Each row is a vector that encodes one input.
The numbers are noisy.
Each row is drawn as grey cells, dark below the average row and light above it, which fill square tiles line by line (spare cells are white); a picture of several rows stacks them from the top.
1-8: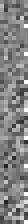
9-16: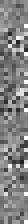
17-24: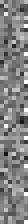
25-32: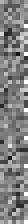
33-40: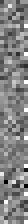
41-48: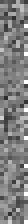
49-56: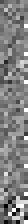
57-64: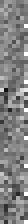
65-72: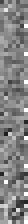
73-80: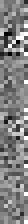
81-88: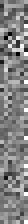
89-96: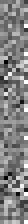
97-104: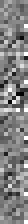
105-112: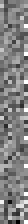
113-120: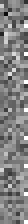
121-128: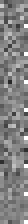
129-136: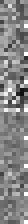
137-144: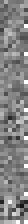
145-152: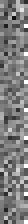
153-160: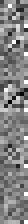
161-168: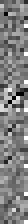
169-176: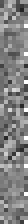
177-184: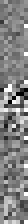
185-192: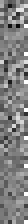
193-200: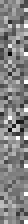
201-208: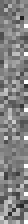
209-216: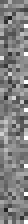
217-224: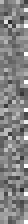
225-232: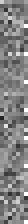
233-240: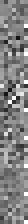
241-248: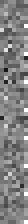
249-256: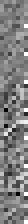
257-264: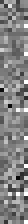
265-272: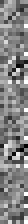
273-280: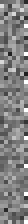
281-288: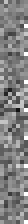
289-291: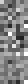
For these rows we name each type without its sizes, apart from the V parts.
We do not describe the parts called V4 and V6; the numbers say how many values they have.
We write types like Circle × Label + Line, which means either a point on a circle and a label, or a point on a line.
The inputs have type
Bool × (Label + Line) + V4 × V6.
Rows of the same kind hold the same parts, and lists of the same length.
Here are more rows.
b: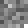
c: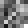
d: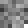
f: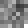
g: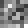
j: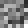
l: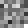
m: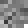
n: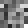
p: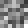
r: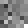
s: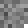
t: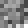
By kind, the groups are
b, d, g, n, r, s
c, j, l, p, t
f, m

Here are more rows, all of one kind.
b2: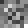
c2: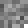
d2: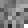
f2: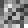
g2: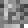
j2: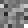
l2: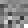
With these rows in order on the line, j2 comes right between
b2 and l2.
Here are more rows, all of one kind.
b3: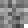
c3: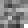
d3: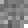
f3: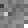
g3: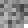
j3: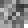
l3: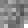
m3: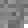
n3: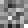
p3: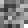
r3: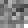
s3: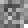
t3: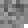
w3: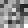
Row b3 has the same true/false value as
f3, j3, s3 and t3.
